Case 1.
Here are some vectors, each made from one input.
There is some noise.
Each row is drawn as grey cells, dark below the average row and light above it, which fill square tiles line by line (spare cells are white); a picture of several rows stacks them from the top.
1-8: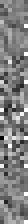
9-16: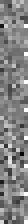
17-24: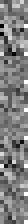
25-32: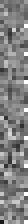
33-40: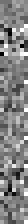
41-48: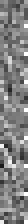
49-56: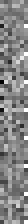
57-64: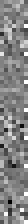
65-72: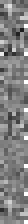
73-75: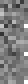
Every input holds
either a node of a 7-node tree, or a node of a 10-node tree.
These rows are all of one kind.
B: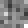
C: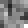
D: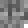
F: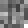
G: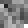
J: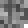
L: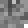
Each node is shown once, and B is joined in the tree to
F.
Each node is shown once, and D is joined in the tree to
C and L.
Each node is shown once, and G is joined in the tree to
J.
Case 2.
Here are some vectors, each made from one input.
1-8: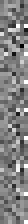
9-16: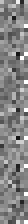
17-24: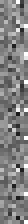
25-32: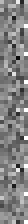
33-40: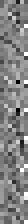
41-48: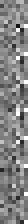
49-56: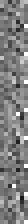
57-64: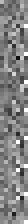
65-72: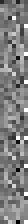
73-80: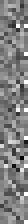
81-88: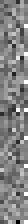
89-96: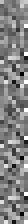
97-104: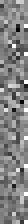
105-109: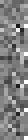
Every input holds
a list of up to two points on an 8-point line.
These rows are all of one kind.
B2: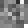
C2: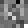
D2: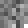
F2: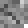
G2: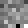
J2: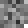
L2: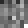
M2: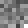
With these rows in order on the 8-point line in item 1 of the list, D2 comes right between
F2 and M2.
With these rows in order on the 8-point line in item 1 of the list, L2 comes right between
C2 and J2.
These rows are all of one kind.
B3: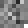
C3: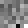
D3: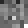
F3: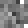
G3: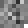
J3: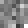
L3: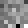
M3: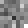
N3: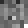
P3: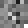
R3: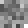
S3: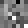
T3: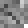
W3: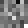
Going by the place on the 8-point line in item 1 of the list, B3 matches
F3, G3 and P3.
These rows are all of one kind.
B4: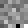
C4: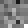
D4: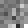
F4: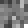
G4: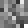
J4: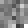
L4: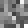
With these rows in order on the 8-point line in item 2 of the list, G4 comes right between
J4 and L4.
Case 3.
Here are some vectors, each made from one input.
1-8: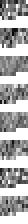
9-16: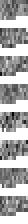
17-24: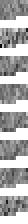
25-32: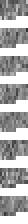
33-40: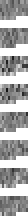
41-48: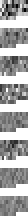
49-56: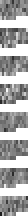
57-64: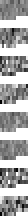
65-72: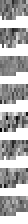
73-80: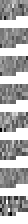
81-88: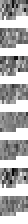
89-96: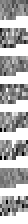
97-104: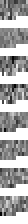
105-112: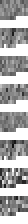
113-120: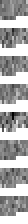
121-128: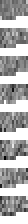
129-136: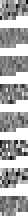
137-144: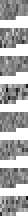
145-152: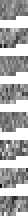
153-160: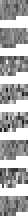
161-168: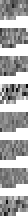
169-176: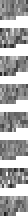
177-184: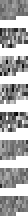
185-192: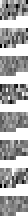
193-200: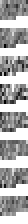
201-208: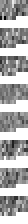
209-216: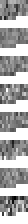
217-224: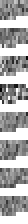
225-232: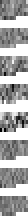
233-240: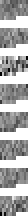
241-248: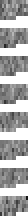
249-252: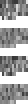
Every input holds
a list of up to two points on a 7-point line.
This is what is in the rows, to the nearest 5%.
All of them are lists of up to two points on a 7-point line: a few are empty, 45% hold one and 55% two.
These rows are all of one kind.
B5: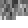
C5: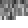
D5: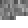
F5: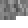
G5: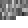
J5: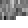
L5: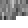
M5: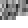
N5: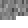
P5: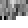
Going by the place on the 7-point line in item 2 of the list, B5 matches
G5, J5, L5 and P5.
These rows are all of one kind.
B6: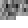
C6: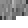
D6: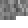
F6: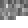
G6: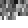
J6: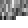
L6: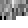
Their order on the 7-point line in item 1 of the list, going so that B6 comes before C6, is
D6, B6, J6, C6, F6, L6, G6.
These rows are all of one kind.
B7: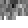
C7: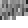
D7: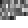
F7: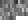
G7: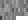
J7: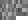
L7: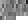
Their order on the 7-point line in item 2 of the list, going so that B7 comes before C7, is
B7, J7, F7, C7, D7, G7, L7.
